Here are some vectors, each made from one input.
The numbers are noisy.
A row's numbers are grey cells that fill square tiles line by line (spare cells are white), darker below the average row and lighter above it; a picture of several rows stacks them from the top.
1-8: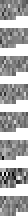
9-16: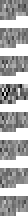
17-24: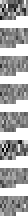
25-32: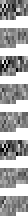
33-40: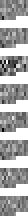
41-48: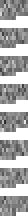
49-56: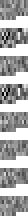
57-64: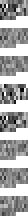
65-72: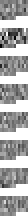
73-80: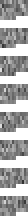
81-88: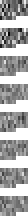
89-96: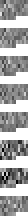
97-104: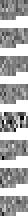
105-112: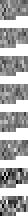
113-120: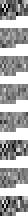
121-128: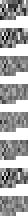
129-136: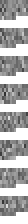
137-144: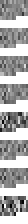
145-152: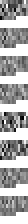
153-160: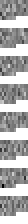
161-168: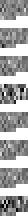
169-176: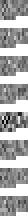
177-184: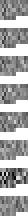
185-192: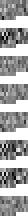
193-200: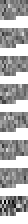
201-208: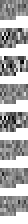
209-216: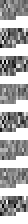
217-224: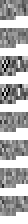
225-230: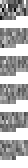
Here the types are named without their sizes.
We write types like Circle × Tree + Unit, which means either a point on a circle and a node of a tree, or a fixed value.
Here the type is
Bool × Bool × Bool × Bool + Circle + Unit.
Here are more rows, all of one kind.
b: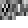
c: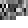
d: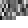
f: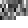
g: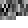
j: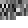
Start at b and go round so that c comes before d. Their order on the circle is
b, g, j, c, f, d.
